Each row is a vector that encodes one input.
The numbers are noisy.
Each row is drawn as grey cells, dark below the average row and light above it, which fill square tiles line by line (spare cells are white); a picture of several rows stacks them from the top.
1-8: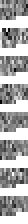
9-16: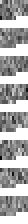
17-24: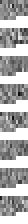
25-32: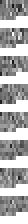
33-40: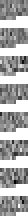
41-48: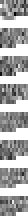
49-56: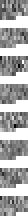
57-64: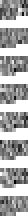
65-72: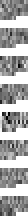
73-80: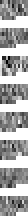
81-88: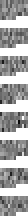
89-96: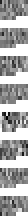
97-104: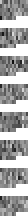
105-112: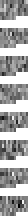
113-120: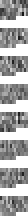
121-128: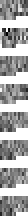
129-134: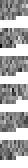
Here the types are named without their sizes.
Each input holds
a list of points on a line.
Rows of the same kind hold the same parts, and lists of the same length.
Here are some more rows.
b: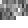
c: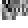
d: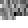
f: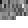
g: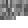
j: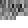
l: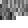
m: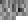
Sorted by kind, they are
b, l
c
d, f
g, j, m

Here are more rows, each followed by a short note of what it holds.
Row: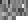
a list of two items
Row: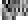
the empty list
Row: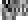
the empty list
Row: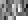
a list of two items
